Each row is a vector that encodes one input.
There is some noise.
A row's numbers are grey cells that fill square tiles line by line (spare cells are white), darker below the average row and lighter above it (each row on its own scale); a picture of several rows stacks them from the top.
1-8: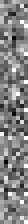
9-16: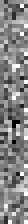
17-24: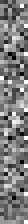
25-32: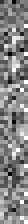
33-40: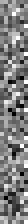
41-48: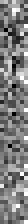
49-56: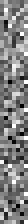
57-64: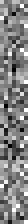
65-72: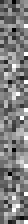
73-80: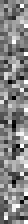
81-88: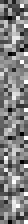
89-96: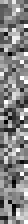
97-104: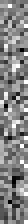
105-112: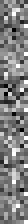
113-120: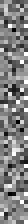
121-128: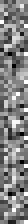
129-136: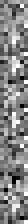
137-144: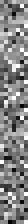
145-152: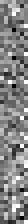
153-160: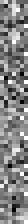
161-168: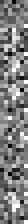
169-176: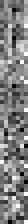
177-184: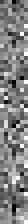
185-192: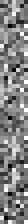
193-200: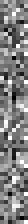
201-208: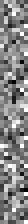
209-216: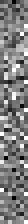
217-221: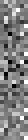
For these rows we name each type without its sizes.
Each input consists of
a point on a line, together with either a fixed value, or four true/false values.
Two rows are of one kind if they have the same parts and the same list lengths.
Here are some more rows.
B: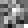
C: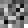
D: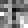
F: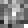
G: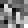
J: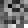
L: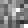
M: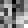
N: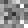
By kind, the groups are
B, F, L
C, D, G, J, M, N

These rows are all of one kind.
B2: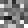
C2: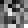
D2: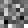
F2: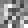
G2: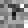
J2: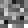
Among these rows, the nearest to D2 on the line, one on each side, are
C2 and G2.
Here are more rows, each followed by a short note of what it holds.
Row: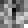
a point on a line and four true/false values
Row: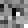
a point on a line and four true/false values
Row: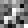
a point on a line
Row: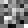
a point on a line
